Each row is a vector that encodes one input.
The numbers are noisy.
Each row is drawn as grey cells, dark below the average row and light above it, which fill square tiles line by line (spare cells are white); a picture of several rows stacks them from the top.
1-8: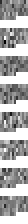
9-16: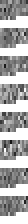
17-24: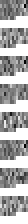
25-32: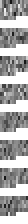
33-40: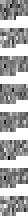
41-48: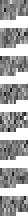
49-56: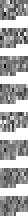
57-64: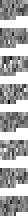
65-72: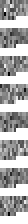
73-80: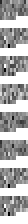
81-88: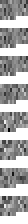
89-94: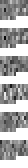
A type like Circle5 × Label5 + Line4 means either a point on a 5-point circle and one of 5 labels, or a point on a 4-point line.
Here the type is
Circle6 + Circle10.
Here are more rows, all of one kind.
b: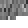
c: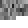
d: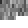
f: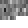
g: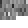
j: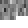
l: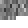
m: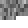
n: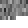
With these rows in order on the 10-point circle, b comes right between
l and n.
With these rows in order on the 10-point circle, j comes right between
d and f.
